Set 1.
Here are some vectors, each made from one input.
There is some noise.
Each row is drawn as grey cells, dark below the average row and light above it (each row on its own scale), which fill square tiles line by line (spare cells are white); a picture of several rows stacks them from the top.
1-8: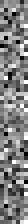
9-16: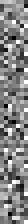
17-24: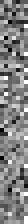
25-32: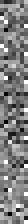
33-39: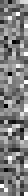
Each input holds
a node of an 8-node tree.
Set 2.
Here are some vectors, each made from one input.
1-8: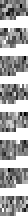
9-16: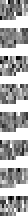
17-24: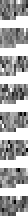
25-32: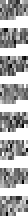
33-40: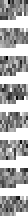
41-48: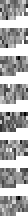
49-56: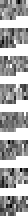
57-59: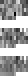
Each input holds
a point on a 9-point line.
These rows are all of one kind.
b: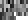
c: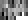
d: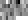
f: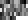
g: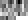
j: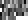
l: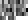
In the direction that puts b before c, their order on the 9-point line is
f, j, l, b, c, d, g.
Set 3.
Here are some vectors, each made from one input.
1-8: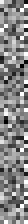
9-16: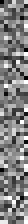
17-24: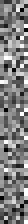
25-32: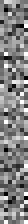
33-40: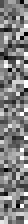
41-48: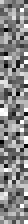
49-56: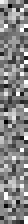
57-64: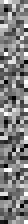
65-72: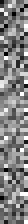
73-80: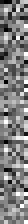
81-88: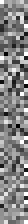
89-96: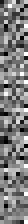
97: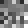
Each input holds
three true/false values.
